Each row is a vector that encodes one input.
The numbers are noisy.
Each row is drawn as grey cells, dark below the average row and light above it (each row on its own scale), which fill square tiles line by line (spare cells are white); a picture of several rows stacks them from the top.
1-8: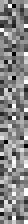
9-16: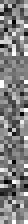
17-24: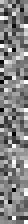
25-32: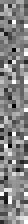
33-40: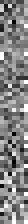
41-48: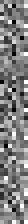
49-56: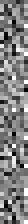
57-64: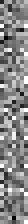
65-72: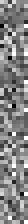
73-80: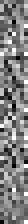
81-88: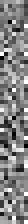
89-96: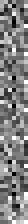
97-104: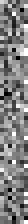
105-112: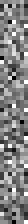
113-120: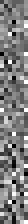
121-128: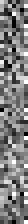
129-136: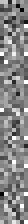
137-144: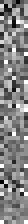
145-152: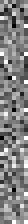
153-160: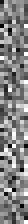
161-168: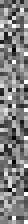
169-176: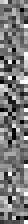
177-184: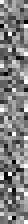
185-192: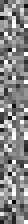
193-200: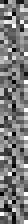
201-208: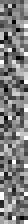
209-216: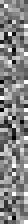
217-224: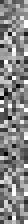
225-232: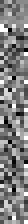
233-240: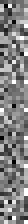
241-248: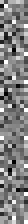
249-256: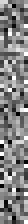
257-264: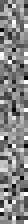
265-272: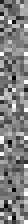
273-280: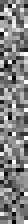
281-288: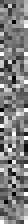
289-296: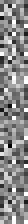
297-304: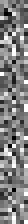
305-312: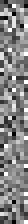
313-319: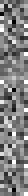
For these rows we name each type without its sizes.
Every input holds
a point on a circle, together with either a point on a circle, or three true/false values.
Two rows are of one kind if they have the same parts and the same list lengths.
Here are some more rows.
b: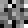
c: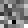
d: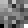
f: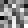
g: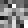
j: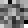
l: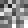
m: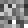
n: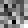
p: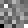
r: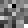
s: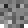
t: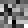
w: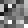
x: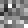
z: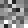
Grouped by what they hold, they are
b, d, j, m, p, r
c, f, g, l, n, s, t, w, x, z

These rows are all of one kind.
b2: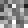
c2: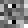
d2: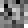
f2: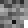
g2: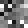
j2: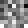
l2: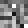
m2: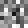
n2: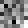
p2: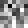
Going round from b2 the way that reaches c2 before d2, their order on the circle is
b2, n2, j2, p2, m2, c2, g2, l2, f2, d2.
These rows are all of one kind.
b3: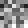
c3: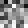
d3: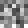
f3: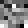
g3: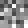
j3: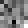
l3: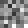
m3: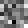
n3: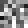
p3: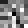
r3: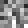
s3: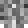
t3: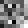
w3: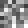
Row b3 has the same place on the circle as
c3, d3, g3 and s3.
